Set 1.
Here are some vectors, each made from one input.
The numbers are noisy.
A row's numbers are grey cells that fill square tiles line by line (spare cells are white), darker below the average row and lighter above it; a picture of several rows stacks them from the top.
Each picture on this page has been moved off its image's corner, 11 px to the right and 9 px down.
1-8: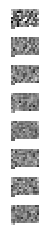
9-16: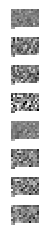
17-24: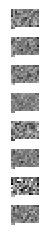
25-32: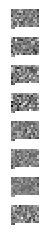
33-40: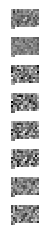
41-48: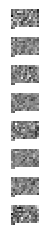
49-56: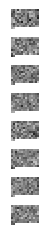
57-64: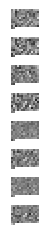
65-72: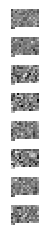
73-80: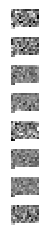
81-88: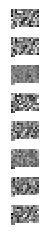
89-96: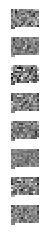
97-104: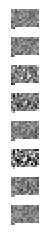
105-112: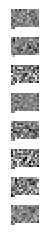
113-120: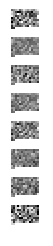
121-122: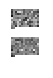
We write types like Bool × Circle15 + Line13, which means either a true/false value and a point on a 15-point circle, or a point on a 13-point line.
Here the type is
(Bool × Bool × Bool + Unit) × Line6 + Tree11.
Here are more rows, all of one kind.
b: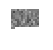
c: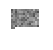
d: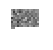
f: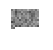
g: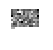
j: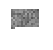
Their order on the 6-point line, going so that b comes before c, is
j, b, c, g, f, d.
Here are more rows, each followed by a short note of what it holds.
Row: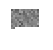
a point on a 6-point line
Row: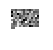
a node of an 11-node tree
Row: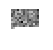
a point on a 6-point line
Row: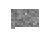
a point on a 6-point line and three true/false values
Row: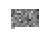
a point on a 6-point line and three true/false values
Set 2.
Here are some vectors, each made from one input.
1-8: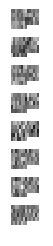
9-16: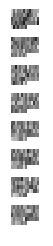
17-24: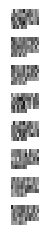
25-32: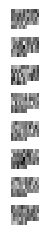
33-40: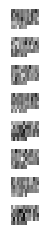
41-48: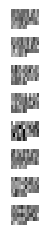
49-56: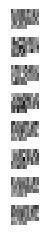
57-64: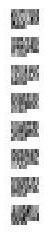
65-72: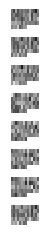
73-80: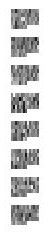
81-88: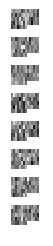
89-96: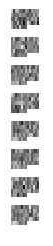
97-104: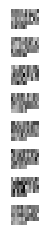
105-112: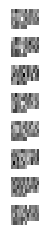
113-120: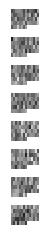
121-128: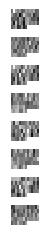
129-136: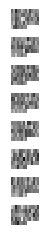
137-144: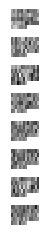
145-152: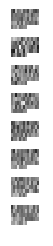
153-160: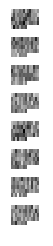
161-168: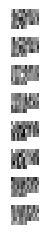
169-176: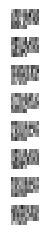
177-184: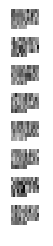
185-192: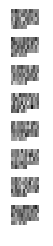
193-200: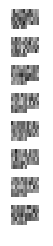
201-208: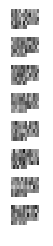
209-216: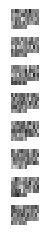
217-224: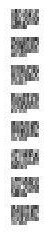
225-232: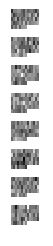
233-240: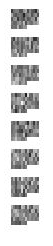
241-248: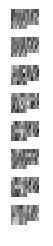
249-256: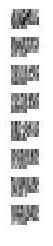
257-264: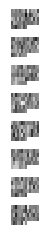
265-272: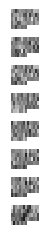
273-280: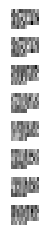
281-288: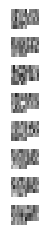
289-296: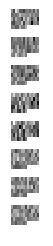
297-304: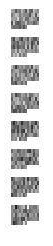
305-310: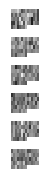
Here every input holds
either a point on a 10-point circle, or a fixed value, or a point on a 7-point line and a point on a 12-point line, or a node of a 10-node tree.
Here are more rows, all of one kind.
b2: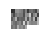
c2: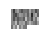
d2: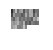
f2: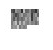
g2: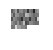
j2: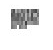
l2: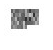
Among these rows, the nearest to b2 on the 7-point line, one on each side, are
g2 and l2.
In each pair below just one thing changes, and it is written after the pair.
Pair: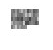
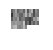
the place on the 12-point line
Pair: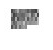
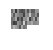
the place on the 12-point line
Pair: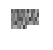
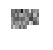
the place on the 7-point line
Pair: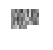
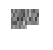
the place on the 7-point line
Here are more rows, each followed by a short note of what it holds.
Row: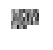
a fixed value
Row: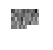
a point on a 7-point line and a point on a 12-point line
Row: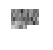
a point on a 7-point line and a point on a 12-point line
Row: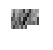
a point on a 10-point circle
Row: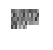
a point on a 7-point line and a point on a 12-point line
